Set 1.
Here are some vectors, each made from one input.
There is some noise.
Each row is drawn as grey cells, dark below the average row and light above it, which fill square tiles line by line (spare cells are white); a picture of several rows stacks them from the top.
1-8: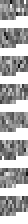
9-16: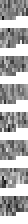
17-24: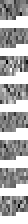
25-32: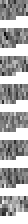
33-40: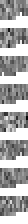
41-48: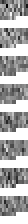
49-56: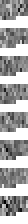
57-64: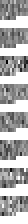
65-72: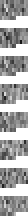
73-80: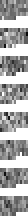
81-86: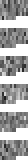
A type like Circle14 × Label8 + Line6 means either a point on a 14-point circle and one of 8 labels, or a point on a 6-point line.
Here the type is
Bool × Bool × Bool × Bool + Label10.
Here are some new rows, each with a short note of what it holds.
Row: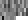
four true/false values
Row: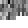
four true/false values
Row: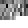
one of 10 labels
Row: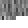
four true/false values
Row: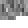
four true/false values
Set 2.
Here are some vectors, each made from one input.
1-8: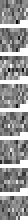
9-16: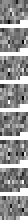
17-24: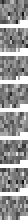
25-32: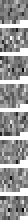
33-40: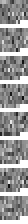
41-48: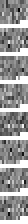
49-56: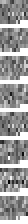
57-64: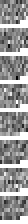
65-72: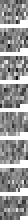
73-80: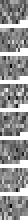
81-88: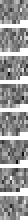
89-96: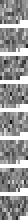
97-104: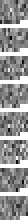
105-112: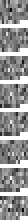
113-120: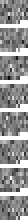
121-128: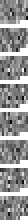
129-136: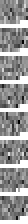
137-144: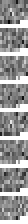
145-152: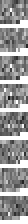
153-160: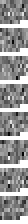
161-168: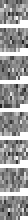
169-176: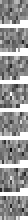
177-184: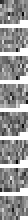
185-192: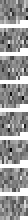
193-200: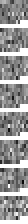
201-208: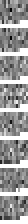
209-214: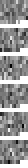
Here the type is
(Circle11 + Unit) × Line11.
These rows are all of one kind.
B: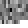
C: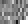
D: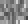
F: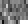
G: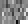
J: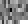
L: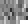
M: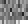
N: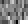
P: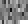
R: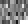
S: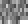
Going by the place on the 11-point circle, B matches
F, J, N and R.
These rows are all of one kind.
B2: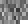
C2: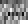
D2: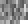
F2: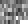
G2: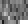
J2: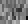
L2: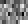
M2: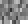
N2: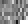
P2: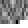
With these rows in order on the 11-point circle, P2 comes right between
G2 and M2.
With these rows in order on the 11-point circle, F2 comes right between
D2 and J2.
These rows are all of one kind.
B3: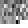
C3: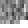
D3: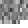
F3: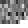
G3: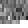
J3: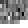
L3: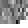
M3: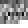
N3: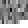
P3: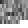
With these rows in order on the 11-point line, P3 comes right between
F3 and L3.
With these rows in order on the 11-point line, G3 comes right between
C3 and J3.
